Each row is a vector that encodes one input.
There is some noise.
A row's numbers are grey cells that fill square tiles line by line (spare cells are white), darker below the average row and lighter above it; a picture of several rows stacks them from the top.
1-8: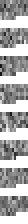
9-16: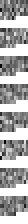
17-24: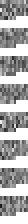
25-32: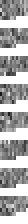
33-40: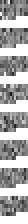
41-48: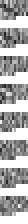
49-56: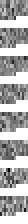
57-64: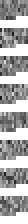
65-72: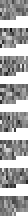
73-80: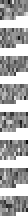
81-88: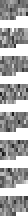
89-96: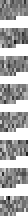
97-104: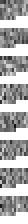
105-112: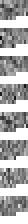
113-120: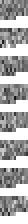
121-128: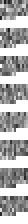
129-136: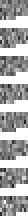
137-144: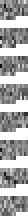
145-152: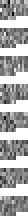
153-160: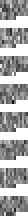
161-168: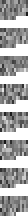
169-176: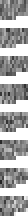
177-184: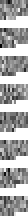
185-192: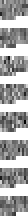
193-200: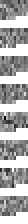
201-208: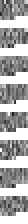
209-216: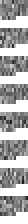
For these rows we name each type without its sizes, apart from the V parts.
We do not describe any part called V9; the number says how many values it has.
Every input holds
a point on a line, five true/false values and a value of V9.
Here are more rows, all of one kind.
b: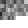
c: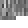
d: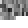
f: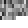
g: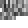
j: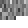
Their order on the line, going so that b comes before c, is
f, b, c, d, j, g.
